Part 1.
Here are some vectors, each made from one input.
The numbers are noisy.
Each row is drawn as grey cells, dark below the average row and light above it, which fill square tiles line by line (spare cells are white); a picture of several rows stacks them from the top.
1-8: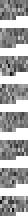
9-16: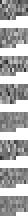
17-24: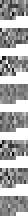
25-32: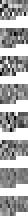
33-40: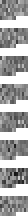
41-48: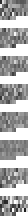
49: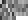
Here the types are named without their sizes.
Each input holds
a node of a tree.
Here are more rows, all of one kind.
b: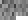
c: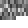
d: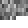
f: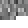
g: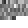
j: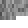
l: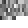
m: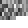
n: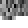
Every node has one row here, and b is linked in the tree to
j, l and n.
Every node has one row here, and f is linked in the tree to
c and n.
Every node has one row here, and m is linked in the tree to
j.
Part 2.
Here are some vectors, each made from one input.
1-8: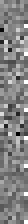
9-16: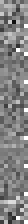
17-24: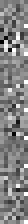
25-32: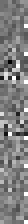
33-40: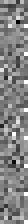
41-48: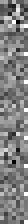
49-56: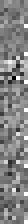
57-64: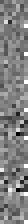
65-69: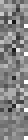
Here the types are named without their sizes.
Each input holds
a label.
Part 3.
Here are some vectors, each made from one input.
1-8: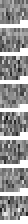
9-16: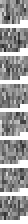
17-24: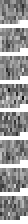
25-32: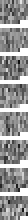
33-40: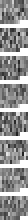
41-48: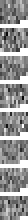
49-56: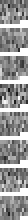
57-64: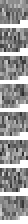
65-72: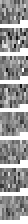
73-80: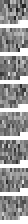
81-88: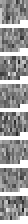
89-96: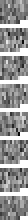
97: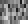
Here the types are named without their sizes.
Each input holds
a point on a line.
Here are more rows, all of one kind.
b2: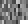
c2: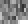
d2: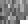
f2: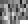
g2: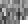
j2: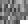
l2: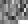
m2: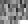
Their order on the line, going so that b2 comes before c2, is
b2, j2, d2, g2, l2, c2, m2, f2.
